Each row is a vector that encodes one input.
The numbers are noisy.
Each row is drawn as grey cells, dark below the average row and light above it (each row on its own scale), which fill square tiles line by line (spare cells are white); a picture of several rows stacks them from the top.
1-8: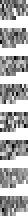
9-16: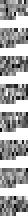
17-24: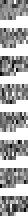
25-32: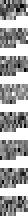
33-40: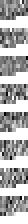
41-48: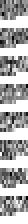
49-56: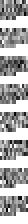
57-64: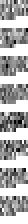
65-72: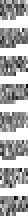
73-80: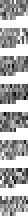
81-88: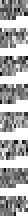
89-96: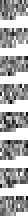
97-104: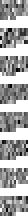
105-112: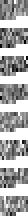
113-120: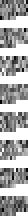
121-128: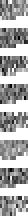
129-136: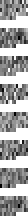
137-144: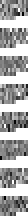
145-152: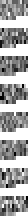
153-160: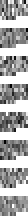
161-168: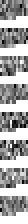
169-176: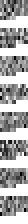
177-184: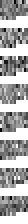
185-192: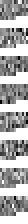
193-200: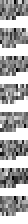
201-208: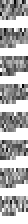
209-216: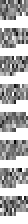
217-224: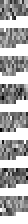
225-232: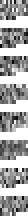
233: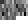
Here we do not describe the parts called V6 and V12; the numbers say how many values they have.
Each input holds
a value of V12, together with either one of 11 labels, or a true/false value and a value of V6.
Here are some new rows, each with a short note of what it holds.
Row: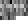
a true/false value, a value of V6 and a value of V12
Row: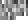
one of 11 labels and a value of V12
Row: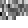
one of 11 labels and a value of V12
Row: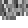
one of 11 labels and a value of V12
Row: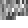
one of 11 labels and a value of V12
